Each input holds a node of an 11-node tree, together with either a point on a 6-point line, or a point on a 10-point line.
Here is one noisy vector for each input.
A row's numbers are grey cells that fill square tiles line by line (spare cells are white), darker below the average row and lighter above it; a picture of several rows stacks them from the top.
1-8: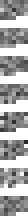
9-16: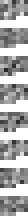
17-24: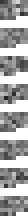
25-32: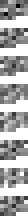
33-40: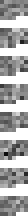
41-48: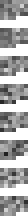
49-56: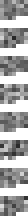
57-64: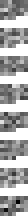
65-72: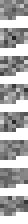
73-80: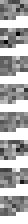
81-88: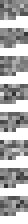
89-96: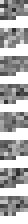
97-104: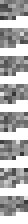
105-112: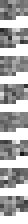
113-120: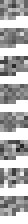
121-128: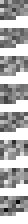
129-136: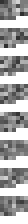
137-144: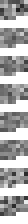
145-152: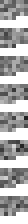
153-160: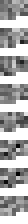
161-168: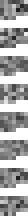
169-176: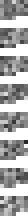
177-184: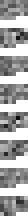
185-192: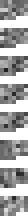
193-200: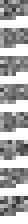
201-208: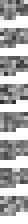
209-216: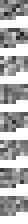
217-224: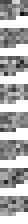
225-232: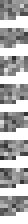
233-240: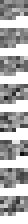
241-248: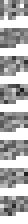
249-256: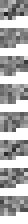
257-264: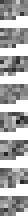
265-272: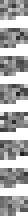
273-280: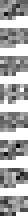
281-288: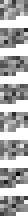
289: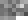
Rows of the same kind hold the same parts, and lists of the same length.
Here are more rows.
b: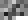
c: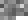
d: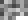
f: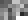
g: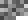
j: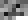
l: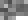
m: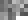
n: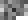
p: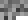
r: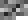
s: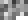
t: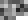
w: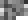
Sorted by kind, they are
b, c, d, f, j, l, m, r
g, n, p, s, t, w

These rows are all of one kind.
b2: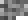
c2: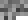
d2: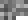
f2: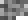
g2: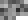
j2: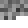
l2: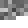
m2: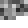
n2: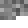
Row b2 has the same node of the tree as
f2 and n2.
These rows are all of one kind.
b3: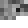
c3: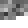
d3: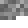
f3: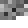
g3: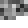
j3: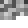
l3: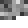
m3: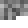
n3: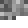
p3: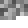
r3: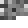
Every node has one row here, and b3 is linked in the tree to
d3 and g3.
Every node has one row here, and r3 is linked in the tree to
f3 and m3.
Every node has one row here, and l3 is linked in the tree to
n3.
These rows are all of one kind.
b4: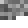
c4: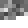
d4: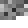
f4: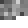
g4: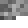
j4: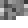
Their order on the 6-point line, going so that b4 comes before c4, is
b4, g4, c4, f4, d4, j4.
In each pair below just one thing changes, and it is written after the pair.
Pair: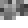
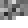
the node of the tree
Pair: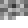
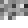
the place on the 10-point line
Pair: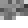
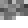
the place on the 10-point line
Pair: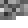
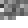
the place on the 10-point line
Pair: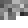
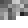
the place on the 10-point line
